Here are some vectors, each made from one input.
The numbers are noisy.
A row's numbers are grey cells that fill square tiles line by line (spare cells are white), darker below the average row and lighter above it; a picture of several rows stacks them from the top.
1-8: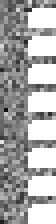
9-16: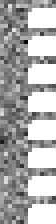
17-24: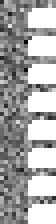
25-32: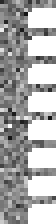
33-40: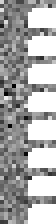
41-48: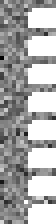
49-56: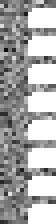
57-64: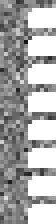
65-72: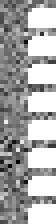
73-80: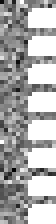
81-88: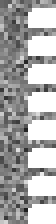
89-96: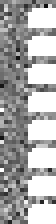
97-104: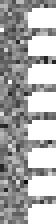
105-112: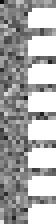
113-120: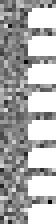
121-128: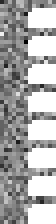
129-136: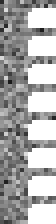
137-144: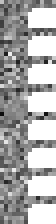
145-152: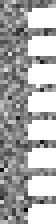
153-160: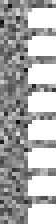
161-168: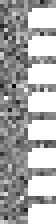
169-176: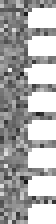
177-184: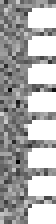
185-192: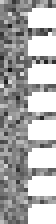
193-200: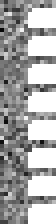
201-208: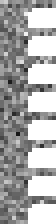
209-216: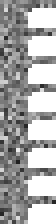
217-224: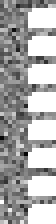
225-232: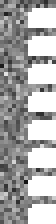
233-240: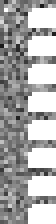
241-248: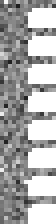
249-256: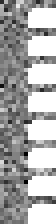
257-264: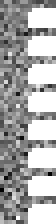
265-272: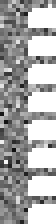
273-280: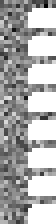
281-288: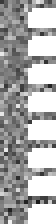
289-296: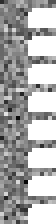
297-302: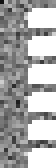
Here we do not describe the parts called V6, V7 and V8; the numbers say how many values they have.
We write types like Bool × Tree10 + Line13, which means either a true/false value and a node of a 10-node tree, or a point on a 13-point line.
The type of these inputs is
Bool × Label9 × V8 + (Circle11 + V6) × V7.
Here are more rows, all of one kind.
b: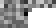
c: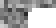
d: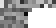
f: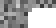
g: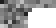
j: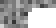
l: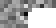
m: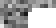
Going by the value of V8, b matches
d and l.
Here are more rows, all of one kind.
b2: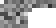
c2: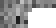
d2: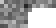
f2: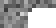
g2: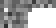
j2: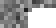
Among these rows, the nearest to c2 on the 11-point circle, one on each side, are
d2 and g2.
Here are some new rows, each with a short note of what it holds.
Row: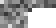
a point on an 11-point circle and a value of V7
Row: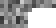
a point on an 11-point circle and a value of V7
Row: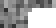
a value of V6 and a value of V7
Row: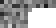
a point on an 11-point circle and a value of V7
